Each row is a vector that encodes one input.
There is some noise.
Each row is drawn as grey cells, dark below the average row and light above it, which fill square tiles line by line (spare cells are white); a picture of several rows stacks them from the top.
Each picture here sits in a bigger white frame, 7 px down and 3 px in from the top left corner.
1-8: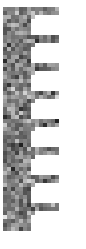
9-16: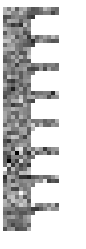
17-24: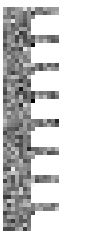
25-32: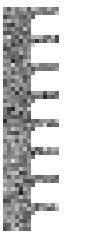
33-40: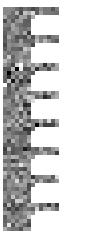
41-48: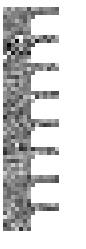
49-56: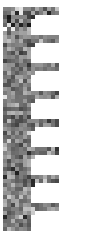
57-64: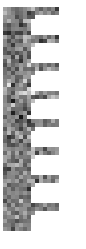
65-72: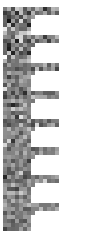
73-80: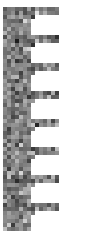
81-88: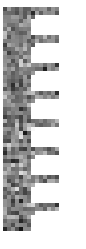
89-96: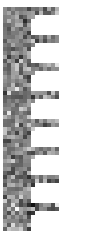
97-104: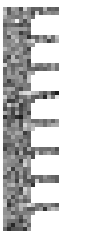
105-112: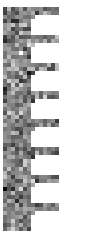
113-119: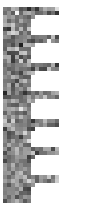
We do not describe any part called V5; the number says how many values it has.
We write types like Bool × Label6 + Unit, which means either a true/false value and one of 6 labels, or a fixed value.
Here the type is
List3(Bool × V5).
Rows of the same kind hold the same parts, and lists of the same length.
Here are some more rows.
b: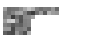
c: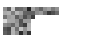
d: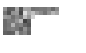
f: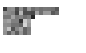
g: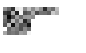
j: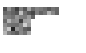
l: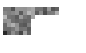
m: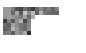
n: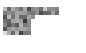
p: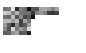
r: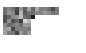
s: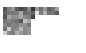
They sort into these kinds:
b, c, l
d, m, n, p
f, j, r, s
g

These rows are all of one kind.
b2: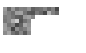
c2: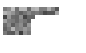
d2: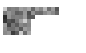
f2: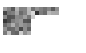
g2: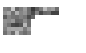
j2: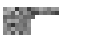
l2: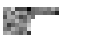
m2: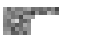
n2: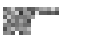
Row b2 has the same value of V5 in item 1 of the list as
g2 and m2.
